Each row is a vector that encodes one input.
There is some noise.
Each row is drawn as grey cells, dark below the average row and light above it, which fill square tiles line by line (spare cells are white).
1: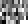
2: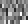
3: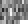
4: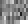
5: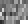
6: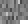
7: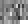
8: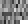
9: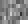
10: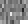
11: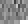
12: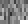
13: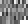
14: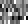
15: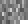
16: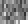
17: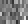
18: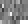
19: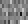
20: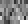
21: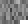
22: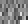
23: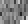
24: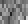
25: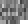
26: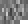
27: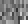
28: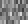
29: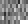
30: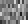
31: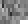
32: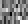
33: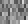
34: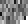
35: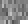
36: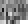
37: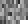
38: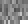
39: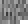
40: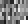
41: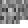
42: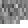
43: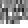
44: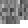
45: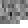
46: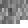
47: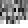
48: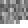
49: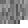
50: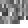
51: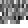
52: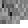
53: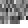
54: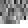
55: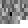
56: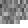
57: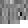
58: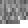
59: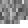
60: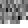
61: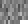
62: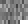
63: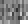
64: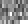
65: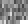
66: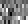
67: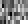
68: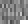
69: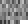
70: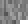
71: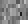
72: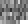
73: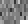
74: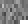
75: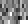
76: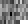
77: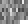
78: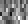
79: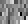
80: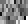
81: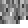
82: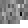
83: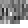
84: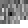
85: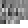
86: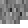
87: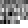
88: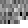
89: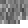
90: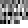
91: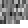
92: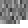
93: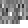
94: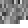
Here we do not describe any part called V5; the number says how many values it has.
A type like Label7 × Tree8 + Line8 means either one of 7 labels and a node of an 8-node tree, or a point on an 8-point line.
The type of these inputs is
Bool × Bool × Bool × (Line6 + V5).
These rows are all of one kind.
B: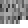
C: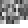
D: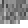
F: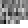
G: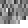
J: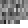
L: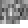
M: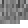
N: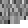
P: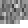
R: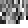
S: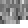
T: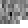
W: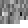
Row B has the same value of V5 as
C, L, R and W.
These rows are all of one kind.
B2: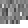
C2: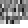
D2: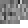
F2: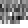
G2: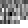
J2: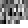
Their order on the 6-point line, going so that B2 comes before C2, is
D2, G2, B2, C2, F2, J2.
